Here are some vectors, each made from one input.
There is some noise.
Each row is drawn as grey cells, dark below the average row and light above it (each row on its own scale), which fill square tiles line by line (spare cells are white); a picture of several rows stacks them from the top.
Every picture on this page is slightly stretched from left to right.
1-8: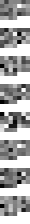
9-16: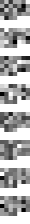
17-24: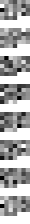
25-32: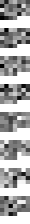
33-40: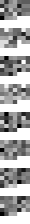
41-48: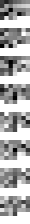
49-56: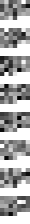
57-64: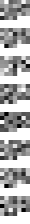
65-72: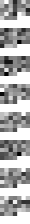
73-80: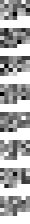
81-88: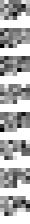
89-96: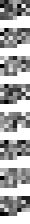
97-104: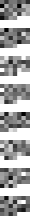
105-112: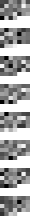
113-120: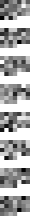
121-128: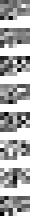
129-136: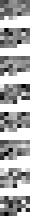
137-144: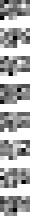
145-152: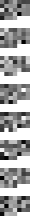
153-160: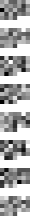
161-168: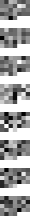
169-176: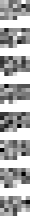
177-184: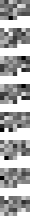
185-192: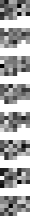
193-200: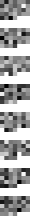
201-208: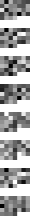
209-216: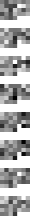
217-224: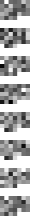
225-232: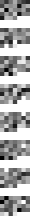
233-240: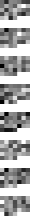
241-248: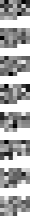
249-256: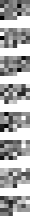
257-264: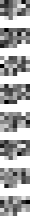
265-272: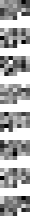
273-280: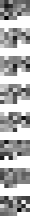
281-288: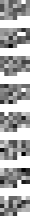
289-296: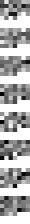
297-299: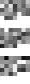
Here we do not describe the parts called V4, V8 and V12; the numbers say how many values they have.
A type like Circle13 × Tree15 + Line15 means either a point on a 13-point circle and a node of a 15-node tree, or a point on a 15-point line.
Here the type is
Bool × Circle5 × V12 + (Circle6 + V8) × V4 + Unit.
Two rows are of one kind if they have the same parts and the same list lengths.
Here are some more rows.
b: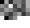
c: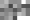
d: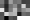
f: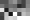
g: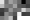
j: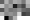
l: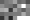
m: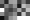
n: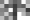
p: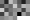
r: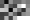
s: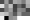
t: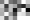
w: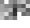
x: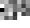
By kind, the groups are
b
c, j, n, s, t, w, x
d, f, l, m, p, r
g

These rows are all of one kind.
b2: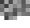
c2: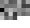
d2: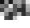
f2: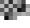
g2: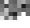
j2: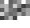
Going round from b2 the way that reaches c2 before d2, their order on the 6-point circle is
b2, c2, g2, f2, j2, d2.
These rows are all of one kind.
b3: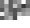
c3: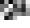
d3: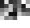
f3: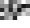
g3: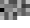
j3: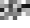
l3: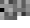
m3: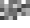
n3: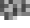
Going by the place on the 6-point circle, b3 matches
c3, d3 and l3.
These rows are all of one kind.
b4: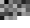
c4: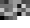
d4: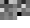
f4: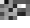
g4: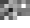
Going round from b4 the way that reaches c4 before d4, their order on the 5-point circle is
b4, g4, c4, f4, d4.
